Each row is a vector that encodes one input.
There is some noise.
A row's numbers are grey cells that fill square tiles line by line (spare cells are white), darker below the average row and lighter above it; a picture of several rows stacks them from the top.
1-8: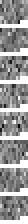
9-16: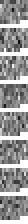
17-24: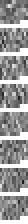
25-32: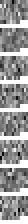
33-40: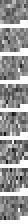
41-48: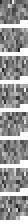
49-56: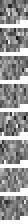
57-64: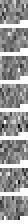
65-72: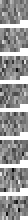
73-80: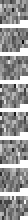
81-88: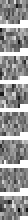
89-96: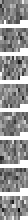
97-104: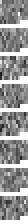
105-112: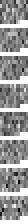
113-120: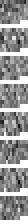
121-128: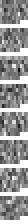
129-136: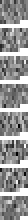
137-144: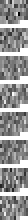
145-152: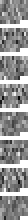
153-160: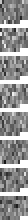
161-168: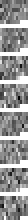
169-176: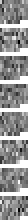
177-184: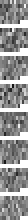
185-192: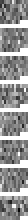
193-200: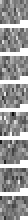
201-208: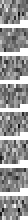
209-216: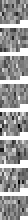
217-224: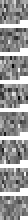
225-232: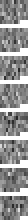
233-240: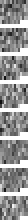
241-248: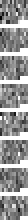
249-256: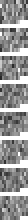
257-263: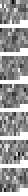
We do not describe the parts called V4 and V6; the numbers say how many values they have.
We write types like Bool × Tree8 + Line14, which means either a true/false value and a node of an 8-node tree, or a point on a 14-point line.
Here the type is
((Line5 + Tree8) × V4 + V6) × Tree11.
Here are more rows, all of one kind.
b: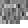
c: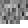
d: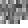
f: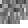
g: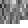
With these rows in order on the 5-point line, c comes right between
b and g.
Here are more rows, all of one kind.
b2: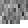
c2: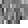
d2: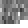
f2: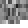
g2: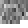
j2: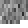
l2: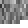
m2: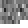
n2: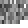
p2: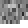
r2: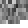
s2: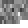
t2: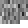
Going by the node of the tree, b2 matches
g2, j2, p2 and t2.
